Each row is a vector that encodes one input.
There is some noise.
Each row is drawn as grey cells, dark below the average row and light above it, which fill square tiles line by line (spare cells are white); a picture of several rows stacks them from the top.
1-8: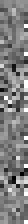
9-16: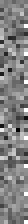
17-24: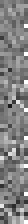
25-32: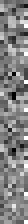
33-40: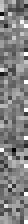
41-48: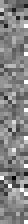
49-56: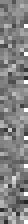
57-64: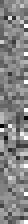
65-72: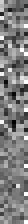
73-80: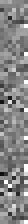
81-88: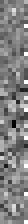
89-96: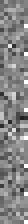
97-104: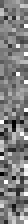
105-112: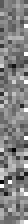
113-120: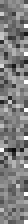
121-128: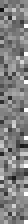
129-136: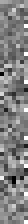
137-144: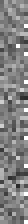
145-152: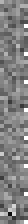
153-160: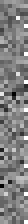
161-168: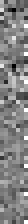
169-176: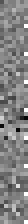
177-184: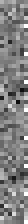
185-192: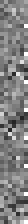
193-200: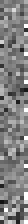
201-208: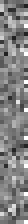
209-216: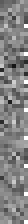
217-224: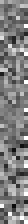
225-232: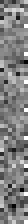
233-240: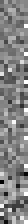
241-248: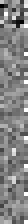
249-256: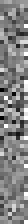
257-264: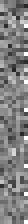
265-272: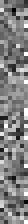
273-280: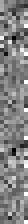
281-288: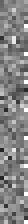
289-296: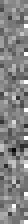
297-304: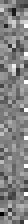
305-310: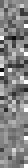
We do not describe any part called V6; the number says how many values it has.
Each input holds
a list of up to two items, each a point on a 10-point line and a value of V6.
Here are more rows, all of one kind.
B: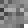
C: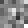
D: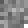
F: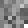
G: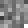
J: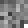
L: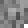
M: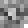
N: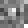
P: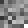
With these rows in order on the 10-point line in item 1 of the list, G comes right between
F and P.
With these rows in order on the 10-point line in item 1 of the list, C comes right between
D and L.
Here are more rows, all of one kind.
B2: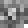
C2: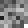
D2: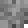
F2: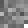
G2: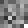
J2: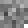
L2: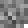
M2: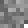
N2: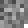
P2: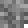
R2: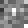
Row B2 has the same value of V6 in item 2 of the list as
M2, N2 and P2.
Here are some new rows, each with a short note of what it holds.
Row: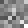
a list of two items
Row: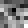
a list of one item
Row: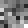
a list of one item
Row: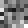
a list of one item
